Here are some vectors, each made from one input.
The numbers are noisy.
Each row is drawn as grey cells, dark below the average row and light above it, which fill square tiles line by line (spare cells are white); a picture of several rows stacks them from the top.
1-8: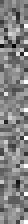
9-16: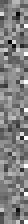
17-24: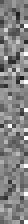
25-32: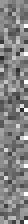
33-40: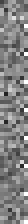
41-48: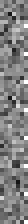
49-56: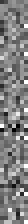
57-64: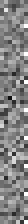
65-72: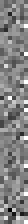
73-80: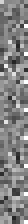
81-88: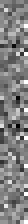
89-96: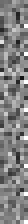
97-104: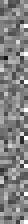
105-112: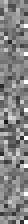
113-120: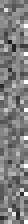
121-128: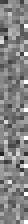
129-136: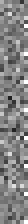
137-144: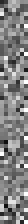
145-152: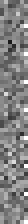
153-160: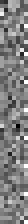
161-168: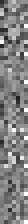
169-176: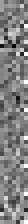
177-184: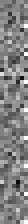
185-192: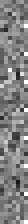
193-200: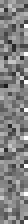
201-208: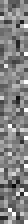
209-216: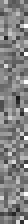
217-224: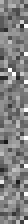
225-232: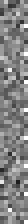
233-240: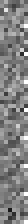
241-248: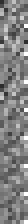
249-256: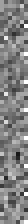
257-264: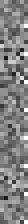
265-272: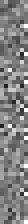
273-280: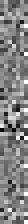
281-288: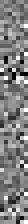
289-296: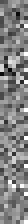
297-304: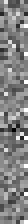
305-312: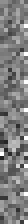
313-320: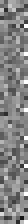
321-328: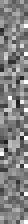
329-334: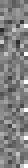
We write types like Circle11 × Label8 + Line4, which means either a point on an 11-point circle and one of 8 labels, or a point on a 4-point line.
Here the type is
Bool × Circle9 + Tree14 + Unit.
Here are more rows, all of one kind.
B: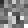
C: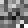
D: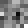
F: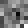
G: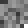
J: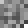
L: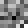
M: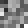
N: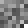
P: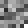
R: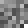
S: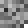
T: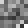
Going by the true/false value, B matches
D, F, G and M.
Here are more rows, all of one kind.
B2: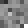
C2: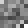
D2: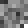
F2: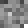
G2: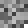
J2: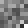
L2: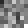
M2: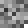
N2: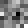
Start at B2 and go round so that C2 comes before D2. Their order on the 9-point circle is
B2, F2, M2, G2, L2, N2, C2, J2, D2.
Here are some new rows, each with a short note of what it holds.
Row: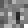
a point on a 9-point circle and a true/false value
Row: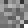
a point on a 9-point circle and a true/false value
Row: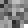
a fixed value
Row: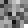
a fixed value
